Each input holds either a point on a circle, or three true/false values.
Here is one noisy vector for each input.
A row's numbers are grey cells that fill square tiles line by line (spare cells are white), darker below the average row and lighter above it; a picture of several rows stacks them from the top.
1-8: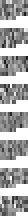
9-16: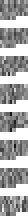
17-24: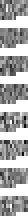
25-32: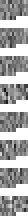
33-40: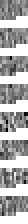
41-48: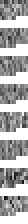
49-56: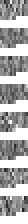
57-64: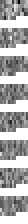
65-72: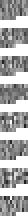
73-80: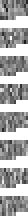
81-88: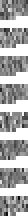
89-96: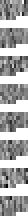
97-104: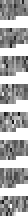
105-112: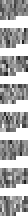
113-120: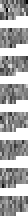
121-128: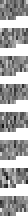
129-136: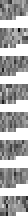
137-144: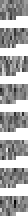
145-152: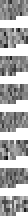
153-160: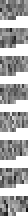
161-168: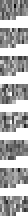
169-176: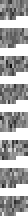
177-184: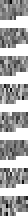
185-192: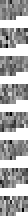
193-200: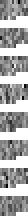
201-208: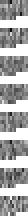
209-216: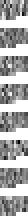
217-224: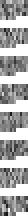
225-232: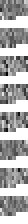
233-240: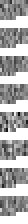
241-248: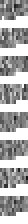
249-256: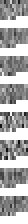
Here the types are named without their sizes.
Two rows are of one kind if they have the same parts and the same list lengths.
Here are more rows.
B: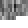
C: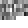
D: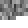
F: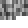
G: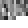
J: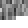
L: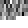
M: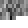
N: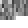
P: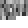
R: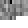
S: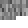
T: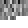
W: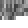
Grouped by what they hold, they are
B, D, J, M, R, S, W
C, F, G, L, N, P, T

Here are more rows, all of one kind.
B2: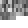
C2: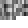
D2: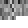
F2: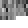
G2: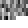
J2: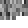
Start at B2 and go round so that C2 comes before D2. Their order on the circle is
B2, C2, J2, D2, G2, F2.
